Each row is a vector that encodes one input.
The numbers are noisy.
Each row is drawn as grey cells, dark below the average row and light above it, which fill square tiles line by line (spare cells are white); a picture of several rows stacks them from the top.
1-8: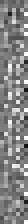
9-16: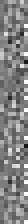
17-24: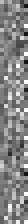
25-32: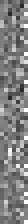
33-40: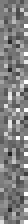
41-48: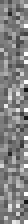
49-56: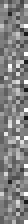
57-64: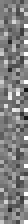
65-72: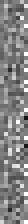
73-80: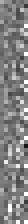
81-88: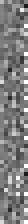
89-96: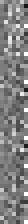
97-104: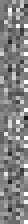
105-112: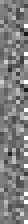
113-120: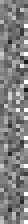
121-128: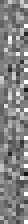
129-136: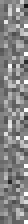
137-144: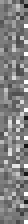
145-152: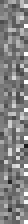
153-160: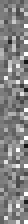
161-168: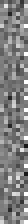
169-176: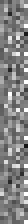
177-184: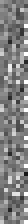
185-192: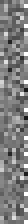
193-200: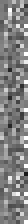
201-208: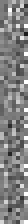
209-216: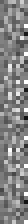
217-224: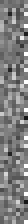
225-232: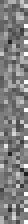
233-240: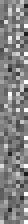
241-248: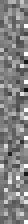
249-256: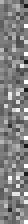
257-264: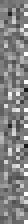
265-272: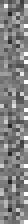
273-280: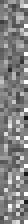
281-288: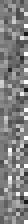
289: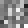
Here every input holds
a point on a 14-point circle.
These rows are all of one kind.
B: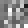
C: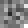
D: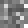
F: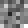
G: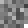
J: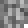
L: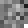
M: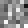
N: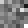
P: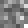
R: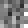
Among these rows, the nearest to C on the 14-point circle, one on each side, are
D and F.
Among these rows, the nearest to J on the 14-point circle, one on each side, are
B and P.
